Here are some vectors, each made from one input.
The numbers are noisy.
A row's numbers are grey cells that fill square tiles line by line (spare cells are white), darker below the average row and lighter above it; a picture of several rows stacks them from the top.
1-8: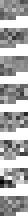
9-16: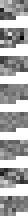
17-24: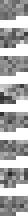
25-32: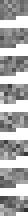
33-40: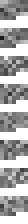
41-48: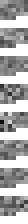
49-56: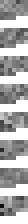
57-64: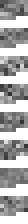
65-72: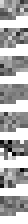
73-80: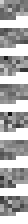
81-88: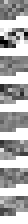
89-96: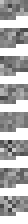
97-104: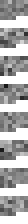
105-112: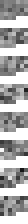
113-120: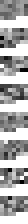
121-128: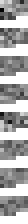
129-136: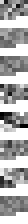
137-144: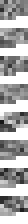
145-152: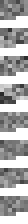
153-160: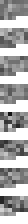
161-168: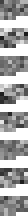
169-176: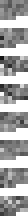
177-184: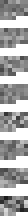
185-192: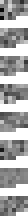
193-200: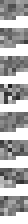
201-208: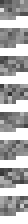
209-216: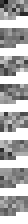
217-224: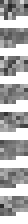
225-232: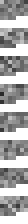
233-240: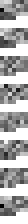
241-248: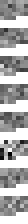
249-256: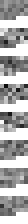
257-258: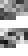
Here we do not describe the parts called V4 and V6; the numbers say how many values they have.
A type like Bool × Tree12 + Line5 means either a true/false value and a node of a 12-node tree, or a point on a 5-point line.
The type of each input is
Bool × Tree10 × V6 + V4.
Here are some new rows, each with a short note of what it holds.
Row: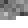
a node of a 10-node tree, a true/false value and a value of V6
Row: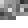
a value of V4
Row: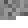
a node of a 10-node tree, a true/false value and a value of V6
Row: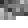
a node of a 10-node tree, a true/false value and a value of V6
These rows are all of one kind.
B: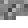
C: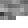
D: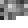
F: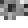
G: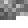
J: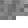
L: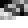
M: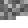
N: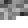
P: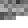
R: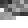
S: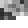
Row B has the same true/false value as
C, F, N and S.
